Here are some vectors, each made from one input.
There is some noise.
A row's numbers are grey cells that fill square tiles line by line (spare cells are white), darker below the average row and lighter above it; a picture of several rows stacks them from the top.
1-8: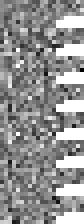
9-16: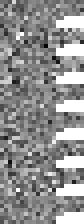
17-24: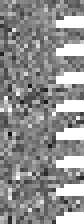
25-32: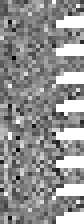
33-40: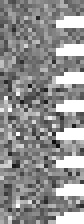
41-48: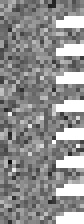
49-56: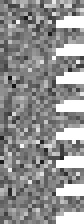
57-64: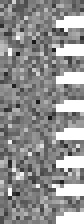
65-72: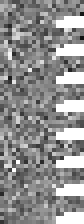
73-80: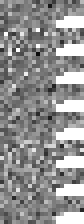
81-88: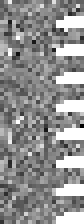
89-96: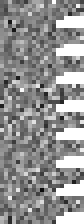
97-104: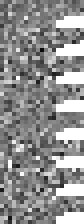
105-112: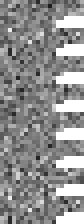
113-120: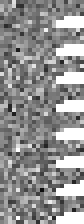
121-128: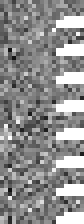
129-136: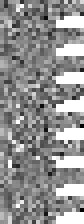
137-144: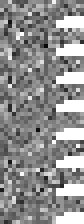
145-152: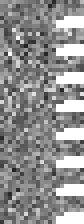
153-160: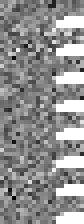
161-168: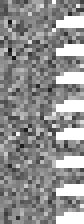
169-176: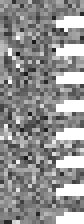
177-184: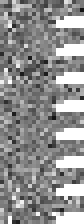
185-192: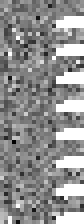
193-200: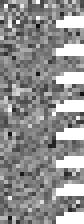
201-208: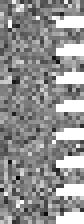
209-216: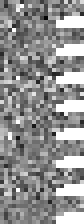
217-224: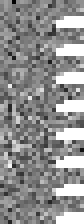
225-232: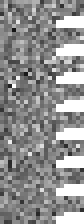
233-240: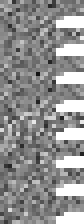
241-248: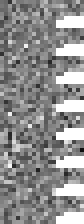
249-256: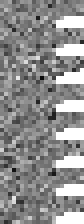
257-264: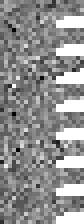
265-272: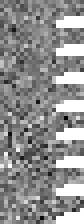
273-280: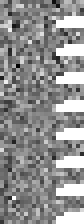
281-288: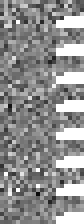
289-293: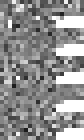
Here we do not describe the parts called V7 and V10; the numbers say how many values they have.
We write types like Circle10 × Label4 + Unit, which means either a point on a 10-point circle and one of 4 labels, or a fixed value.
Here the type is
Bool × V10 + List2(Line8) × V7.
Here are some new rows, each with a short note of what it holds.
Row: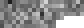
a value of V7, together with a list of two items
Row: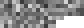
a true/false value and a value of V10
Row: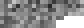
a value of V7, together with a list of one item
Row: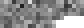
a value of V7, together with a list of two items
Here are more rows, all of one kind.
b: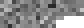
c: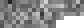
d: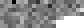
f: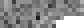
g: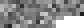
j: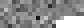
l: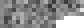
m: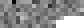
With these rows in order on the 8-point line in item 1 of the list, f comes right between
j and m.
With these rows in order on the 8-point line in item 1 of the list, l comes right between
c and d.
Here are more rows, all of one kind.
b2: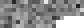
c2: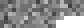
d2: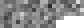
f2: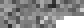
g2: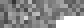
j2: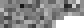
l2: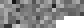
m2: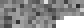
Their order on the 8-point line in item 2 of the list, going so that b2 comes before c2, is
f2, l2, b2, d2, g2, j2, m2, c2.
